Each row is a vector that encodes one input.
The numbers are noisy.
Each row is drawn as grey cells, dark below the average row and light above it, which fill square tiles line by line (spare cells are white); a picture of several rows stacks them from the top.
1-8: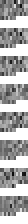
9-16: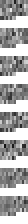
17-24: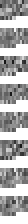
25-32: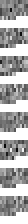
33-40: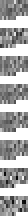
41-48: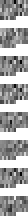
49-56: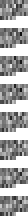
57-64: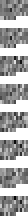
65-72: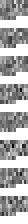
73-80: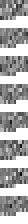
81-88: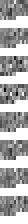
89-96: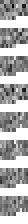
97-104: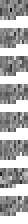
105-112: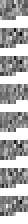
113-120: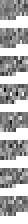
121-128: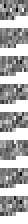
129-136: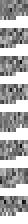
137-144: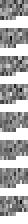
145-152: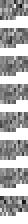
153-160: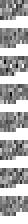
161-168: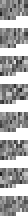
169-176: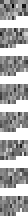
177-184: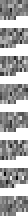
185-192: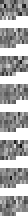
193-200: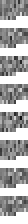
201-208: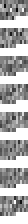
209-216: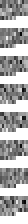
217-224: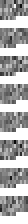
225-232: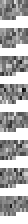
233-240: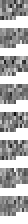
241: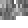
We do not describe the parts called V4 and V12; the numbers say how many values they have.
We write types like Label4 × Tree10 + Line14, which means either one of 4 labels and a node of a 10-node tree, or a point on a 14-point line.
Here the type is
Bool × Line5 × Line8 × V12 + Label8 × V4 + Unit.
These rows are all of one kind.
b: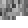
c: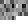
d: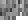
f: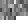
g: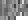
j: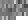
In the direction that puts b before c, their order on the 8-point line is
f, d, b, g, c, j.
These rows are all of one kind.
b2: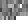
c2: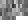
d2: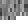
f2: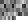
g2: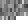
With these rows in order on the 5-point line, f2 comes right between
c2 and d2.
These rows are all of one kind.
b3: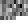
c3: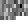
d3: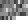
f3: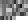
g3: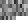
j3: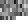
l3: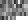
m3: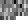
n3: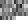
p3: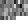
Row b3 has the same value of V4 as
c3, m3 and p3.
